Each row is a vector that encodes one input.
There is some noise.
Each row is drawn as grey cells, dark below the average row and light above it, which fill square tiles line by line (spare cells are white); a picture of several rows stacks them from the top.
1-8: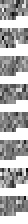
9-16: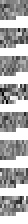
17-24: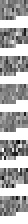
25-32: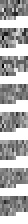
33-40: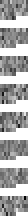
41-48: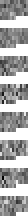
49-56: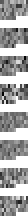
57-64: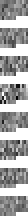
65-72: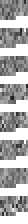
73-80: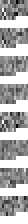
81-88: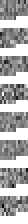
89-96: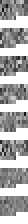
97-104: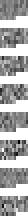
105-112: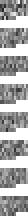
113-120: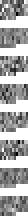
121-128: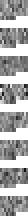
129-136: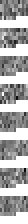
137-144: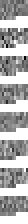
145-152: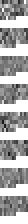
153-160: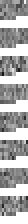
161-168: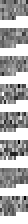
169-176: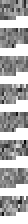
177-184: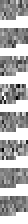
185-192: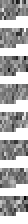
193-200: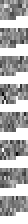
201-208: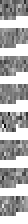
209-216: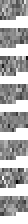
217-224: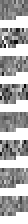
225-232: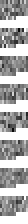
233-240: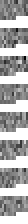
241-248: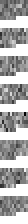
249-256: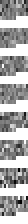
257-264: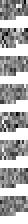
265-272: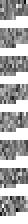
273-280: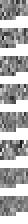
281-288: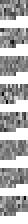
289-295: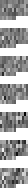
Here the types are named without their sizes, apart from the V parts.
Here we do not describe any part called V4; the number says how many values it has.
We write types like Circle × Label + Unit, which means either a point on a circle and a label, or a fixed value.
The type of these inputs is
Circle × List(Line + V4).
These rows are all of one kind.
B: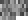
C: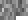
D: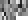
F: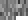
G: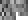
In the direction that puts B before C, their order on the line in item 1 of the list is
D, B, G, C, F.
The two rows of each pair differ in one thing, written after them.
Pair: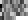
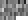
the place on the circle
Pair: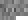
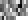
the place on the circle
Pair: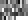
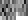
the place on the circle
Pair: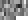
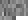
the place on the line in item 1 of the list
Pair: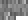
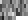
the place on the circle
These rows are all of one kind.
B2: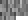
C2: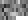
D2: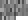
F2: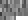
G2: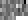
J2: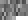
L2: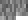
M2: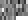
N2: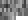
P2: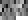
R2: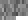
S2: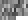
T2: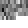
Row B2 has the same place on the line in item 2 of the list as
F2, G2, P2 and R2.
